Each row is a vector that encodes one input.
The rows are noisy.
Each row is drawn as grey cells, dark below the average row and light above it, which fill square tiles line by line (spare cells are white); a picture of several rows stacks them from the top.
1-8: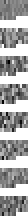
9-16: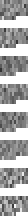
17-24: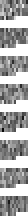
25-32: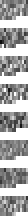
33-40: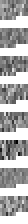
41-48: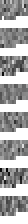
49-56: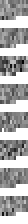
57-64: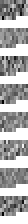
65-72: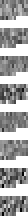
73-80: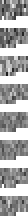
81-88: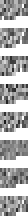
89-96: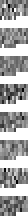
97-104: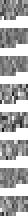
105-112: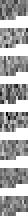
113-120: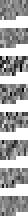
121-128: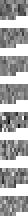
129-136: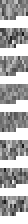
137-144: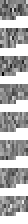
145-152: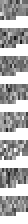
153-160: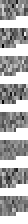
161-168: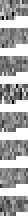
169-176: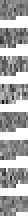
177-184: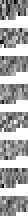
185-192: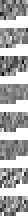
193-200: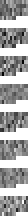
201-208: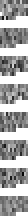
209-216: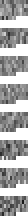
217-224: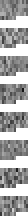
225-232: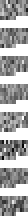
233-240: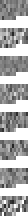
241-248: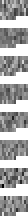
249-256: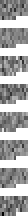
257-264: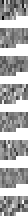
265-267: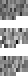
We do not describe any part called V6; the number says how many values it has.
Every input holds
either a fixed value, or a node of a 7-node tree, a true/false value and a value of V6.
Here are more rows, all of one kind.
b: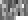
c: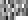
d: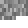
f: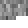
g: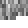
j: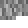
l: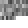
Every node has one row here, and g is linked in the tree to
f.
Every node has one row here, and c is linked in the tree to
b.
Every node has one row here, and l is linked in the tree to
j.
